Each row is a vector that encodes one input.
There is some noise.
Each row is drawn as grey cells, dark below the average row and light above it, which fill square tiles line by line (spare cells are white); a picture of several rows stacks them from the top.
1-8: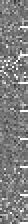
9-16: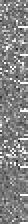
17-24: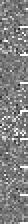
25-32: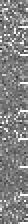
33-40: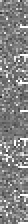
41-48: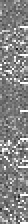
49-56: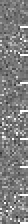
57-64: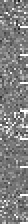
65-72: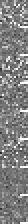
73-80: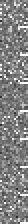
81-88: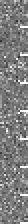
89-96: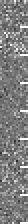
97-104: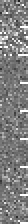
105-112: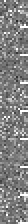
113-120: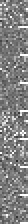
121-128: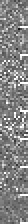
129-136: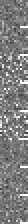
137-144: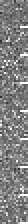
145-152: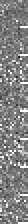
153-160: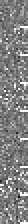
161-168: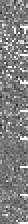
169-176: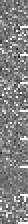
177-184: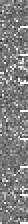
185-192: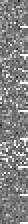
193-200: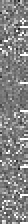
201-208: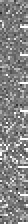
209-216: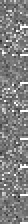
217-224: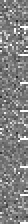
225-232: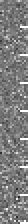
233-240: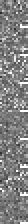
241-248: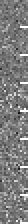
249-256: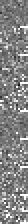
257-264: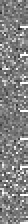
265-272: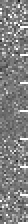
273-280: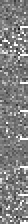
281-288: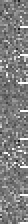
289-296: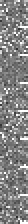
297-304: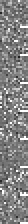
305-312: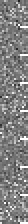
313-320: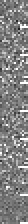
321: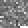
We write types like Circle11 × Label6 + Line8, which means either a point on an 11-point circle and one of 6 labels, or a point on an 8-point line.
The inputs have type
(Bool × Bool × Bool + Label5) × Tree10 + Tree13.
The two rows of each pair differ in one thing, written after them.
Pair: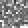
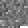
the node of the tree
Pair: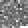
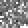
one of the three true/false values
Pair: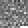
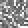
one of the three true/false values
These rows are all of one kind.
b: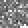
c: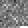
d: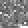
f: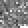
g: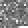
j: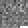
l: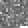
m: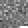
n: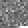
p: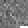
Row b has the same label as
c, j, m and p.
